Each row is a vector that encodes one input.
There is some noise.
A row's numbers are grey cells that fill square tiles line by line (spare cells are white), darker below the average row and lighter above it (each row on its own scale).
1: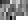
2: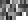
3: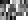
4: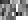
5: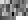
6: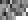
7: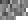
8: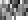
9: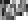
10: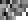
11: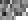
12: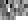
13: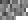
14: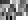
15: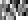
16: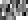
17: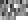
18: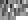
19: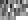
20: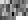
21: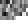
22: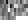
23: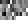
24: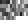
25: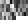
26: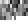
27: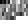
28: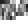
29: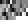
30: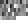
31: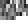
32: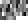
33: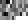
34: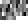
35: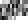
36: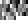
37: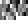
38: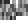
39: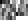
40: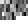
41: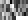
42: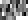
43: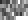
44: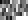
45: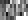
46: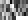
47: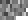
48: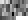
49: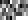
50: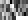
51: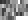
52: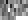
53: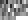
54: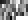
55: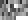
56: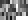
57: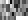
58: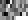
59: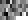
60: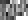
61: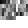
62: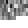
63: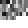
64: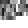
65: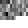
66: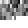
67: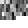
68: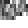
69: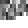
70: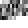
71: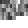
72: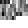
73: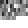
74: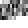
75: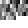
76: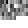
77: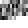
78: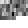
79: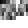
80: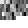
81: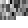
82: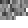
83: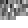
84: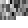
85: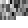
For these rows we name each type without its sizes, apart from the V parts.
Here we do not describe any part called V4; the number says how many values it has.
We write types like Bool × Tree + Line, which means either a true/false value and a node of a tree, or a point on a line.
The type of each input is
Bool × Bool × Bool + Line × List(V4).
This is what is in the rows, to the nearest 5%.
About 65% of them hold a point on a line, together with a list of values of V4. The rest hold three true/false values.
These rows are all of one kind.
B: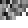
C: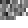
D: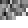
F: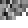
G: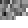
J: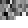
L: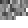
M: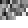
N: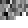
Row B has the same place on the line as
C and F.
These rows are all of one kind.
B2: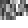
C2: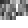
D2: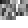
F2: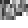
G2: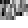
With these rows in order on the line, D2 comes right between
C2 and G2.
